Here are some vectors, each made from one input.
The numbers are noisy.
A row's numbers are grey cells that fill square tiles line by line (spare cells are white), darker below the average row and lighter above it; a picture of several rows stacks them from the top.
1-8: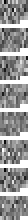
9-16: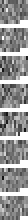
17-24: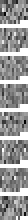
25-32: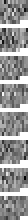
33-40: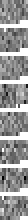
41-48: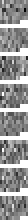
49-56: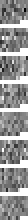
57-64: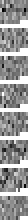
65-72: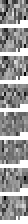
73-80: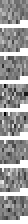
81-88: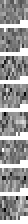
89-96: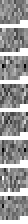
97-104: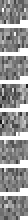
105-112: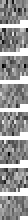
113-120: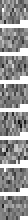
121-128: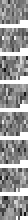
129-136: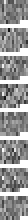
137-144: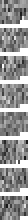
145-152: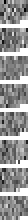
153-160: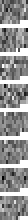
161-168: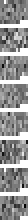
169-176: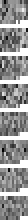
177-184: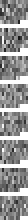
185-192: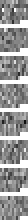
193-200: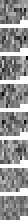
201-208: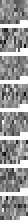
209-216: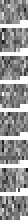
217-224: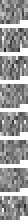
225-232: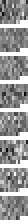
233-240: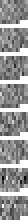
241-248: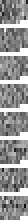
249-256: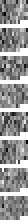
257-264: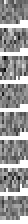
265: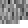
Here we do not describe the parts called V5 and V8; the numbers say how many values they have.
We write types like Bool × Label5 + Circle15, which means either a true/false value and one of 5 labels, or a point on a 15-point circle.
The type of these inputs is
(Bool × Tree12 + V5) × Line7 + V8.
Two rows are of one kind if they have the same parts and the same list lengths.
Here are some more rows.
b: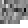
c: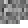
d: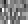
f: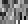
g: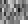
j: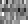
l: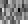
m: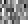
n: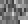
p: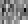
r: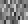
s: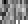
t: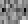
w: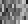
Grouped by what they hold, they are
b, c, j, n, p, t
d, g, l, m, r
f, s, w

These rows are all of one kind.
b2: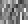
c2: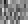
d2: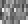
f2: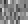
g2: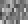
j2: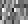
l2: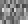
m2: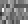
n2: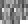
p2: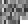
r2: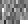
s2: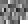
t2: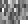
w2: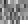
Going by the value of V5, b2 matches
c2, f2, g2 and w2.
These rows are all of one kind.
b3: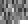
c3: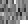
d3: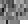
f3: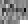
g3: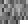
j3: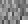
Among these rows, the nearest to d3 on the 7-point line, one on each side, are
c3 and f3.
